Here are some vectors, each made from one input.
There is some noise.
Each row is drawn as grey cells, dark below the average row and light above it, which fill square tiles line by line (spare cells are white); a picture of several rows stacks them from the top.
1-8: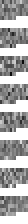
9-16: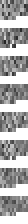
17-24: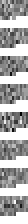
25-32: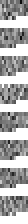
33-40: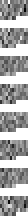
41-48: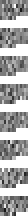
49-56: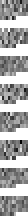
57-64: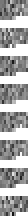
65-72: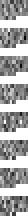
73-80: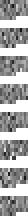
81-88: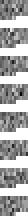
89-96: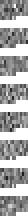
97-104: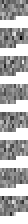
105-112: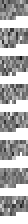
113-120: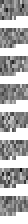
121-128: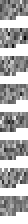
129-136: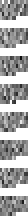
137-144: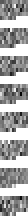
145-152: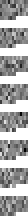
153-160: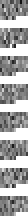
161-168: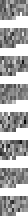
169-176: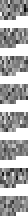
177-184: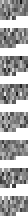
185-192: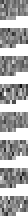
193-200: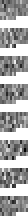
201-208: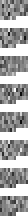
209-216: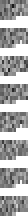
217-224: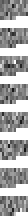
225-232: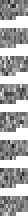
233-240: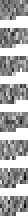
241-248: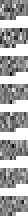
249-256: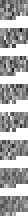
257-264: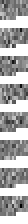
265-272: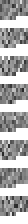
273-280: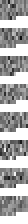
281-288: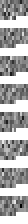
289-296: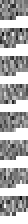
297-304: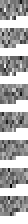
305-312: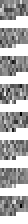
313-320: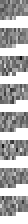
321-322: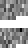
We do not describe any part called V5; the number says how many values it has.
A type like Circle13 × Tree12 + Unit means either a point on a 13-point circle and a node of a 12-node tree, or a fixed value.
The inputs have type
Label8 × (Line8 + Line15) × V5.
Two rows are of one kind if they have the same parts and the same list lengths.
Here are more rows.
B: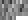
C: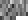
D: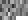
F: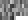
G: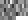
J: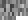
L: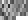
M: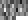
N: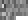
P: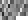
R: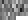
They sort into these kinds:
B, C, D, F, G, J, N, R
L, M, P

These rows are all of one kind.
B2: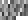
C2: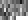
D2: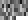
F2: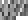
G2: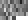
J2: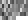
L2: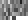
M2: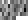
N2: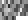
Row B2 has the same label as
F2, L2 and M2.
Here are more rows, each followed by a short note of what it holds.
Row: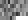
one of 8 labels, a point on a 15-point line and a value of V5
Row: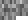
one of 8 labels, a point on a 15-point line and a value of V5
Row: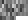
one of 8 labels, a point on a 15-point line and a value of V5
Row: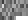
one of 8 labels, a point on a 15-point line and a value of V5
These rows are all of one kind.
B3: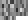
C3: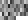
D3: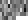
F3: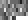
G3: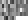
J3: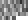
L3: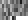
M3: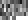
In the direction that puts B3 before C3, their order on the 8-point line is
M3, F3, L3, J3, B3, G3, C3, D3.
